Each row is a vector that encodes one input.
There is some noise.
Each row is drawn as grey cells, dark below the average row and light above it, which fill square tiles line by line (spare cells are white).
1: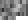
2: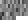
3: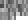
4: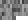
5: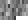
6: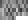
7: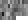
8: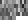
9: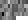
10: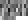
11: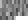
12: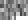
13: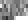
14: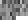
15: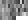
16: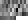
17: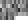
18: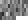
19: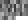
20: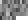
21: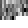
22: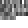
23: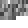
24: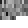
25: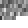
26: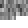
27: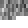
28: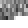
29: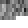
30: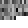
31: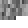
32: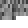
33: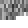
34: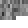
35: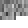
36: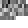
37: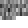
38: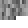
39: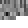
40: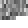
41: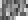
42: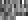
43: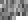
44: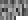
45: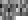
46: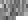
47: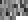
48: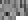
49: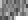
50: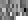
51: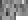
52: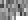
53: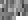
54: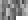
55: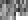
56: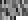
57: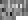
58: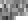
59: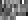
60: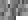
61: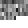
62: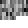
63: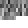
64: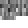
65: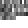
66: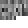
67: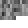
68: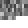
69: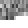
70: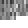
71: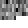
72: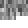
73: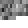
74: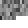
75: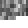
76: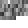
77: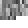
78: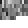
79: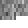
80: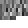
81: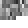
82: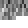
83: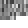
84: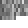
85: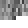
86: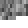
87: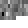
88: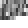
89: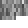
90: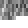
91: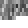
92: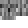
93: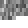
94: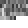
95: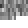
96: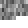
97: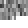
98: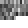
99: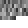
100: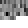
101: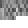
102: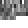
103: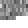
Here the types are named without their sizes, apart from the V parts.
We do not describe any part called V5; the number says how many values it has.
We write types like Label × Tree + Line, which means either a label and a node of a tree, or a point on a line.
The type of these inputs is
Bool × Line + V5 × V5.
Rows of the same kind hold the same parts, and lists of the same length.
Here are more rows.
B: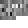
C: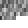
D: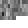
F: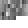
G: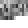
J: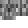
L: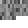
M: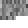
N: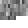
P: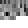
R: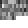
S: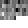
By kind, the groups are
B, C, J, P, R, S
D, F, G, L, M, N

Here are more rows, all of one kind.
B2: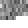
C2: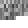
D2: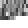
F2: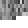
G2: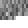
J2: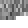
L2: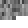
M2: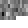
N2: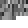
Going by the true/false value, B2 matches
C2, F2 and J2.
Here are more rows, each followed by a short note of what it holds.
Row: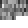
two values of V5
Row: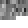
two values of V5
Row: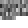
two values of V5
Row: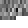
two values of V5
